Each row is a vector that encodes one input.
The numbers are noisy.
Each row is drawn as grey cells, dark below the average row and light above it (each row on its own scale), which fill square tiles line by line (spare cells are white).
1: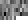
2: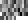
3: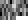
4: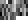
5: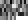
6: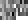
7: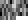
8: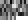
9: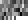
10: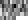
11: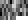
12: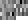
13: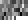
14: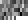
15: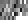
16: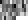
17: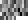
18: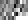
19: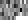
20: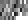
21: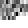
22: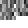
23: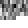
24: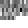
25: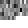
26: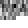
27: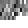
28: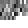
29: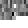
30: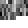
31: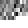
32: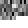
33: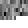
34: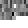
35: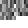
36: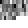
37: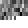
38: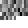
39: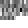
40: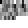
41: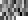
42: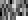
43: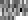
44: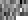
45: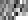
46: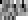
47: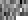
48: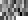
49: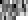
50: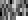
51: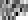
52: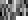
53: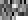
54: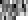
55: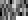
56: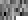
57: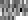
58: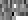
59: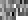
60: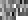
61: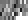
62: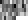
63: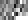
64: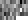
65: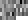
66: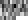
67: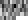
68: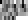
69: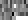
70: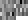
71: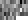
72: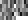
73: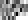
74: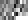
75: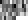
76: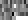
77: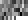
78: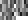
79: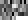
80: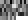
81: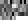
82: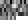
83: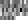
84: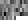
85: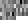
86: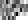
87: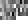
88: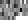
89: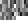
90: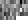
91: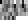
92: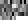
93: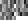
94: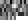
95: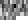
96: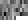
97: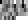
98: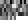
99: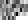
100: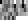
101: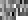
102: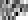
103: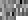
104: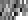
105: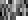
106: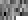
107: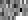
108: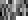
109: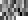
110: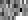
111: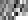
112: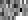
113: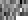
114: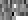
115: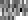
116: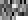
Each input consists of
either a point on an 8-point line, or a point on a 12-point line.
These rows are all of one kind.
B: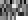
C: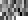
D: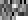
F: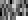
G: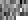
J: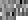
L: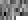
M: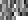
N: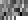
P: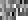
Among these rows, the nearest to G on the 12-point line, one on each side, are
J and L.
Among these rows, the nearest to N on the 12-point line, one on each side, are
C and L.
